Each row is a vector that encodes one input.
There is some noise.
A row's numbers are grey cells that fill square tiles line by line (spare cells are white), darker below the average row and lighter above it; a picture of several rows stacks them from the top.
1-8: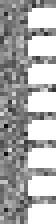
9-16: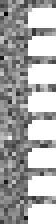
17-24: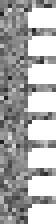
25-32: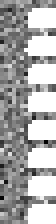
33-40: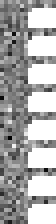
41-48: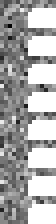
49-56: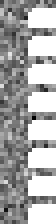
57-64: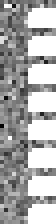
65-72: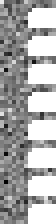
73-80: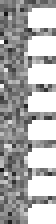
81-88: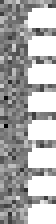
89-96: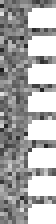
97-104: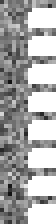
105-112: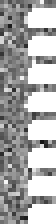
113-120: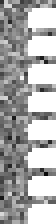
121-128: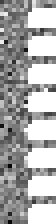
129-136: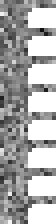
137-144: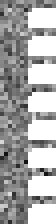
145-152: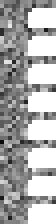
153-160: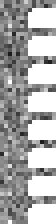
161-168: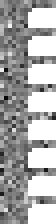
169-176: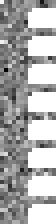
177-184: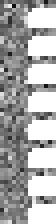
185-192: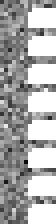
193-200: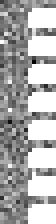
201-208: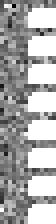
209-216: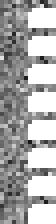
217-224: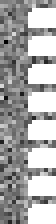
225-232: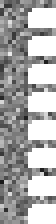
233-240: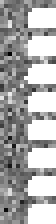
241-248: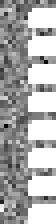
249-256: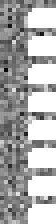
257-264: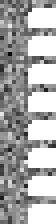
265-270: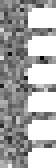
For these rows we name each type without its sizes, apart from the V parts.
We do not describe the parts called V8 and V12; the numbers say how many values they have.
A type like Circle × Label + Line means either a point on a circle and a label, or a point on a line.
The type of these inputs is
(Bool × Bool × Bool × Bool + V12) × Line × V8.
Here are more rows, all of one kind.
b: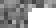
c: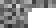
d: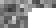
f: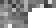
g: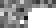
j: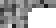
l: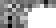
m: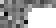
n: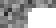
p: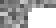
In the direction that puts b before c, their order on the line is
m, d, b, c, j, p, g, n, f, l.
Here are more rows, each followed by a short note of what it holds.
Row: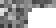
a point on a line, four true/false values and a value of V8
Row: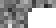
a point on a line, a value of V8 and a value of V12
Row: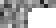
a point on a line, four true/false values and a value of V8
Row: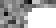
a point on a line, four true/false values and a value of V8
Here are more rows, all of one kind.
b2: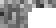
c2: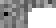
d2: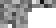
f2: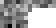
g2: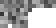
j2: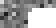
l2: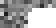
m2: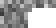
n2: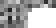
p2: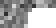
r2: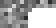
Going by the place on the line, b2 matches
f2, j2 and l2.
